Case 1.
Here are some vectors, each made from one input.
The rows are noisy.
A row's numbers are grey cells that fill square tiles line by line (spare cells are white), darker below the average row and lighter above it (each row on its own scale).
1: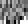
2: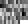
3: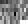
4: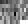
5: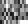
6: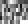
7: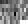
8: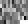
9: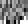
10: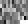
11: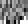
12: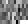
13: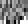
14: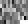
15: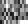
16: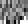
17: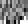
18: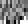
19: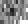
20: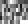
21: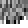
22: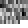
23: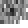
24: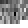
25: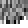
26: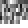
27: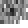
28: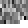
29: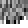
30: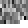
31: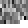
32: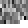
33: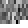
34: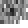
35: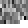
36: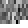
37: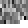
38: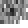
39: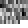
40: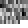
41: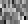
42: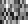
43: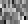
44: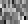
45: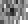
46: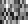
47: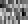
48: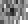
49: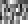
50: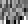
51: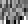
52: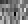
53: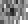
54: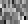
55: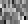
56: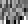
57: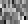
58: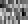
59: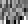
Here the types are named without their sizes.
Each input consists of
a label.
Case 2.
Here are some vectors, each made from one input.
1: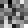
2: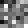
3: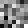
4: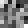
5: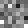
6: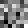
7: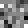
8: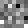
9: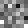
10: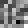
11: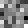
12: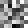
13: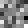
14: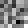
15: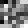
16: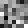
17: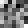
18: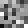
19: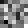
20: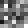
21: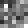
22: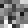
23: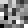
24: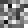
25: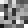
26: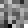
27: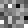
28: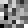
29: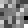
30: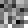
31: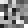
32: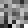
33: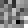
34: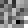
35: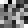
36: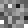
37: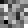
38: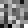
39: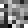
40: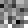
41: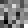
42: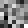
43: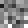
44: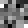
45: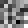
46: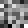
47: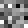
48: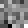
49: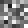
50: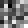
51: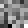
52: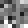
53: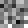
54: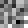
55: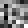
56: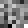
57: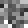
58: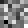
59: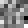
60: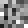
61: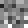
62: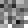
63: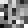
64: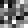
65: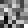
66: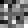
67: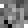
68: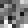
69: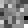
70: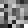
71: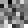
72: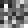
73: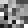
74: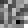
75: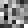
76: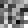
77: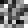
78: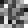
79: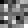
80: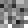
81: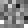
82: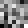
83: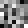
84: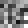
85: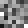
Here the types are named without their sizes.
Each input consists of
a point on a line.
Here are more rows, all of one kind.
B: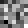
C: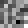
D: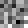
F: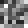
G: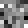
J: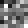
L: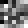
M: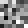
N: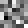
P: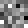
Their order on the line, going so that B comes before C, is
P, G, M, N, B, J, L, F, C, D.
